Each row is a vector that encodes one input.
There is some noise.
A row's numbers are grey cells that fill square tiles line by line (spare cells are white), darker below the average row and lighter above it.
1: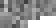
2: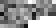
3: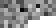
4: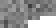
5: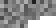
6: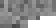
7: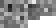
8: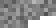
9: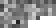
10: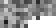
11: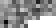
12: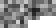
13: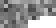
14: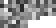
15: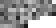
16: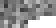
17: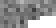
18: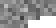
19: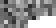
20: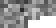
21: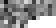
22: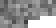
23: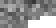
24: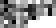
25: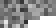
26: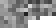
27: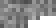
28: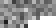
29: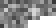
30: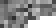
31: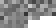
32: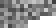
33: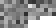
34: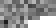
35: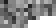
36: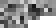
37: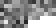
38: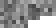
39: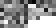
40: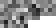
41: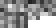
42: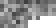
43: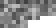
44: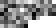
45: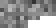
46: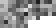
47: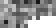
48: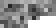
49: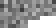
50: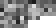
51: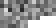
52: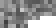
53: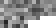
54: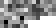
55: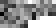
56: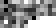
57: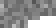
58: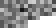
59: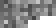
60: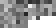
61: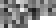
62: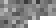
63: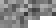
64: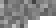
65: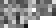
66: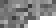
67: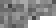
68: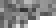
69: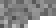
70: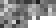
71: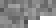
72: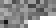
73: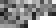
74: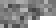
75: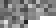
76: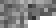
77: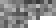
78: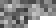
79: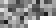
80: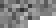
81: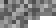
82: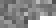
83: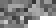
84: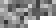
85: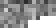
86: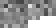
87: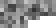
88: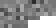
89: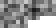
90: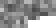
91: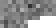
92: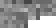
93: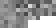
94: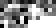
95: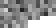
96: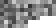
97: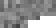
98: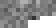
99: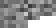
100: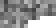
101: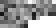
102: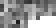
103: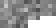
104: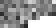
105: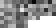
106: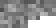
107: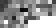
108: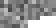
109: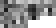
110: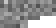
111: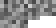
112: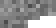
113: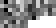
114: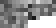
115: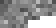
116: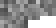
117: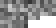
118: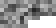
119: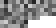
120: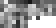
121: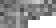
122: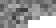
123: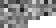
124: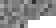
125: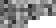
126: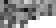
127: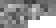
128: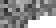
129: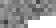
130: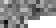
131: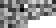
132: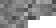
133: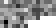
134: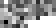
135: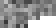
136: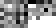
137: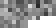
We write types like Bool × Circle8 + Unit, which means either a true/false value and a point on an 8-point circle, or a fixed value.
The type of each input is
List2(Circle6 + Line4).
